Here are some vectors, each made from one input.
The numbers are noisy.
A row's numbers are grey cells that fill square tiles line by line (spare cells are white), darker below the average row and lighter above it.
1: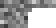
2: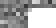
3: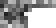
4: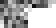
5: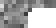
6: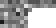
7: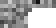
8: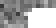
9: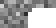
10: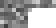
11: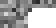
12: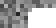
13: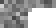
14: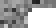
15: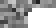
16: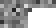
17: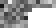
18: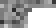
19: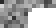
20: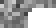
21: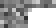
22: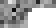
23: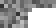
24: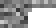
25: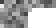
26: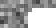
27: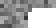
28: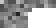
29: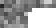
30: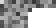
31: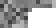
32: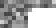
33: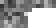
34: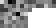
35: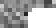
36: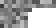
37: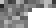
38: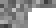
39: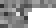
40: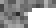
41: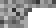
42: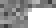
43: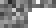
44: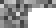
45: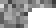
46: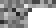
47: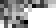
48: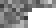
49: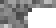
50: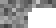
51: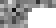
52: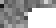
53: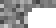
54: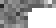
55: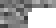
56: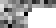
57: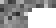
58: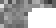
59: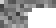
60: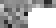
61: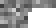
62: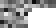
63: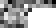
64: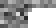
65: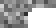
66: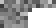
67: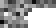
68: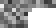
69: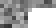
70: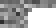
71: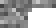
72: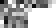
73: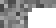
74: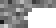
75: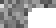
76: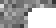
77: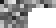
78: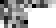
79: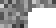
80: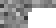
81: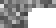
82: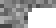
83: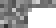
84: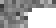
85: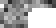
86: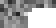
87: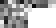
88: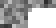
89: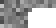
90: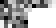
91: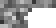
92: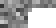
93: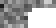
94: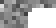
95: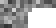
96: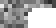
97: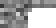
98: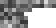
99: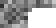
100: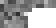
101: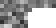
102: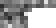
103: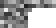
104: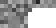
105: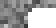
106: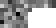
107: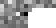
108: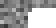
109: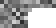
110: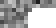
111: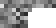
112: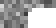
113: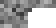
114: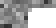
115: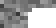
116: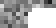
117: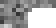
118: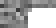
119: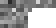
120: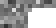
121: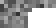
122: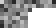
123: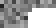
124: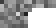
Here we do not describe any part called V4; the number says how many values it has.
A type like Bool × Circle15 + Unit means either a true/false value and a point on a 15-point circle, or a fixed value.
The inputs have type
List2(Bool × V4).
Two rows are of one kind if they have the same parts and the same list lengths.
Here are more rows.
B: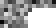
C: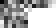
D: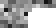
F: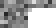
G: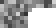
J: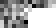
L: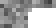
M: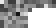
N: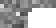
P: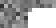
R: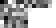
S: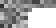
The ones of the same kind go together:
B, D, G, N
C, J, R
F, L, M, P, S

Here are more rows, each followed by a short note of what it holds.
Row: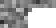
a list of two items
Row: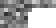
a list of one item
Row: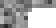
a list of one item
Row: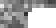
a list of two items
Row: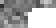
a list of one item
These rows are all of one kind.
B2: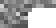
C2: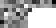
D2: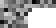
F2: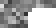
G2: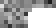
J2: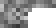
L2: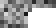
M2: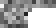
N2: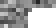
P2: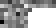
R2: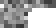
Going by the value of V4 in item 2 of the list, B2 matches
J2 and R2.
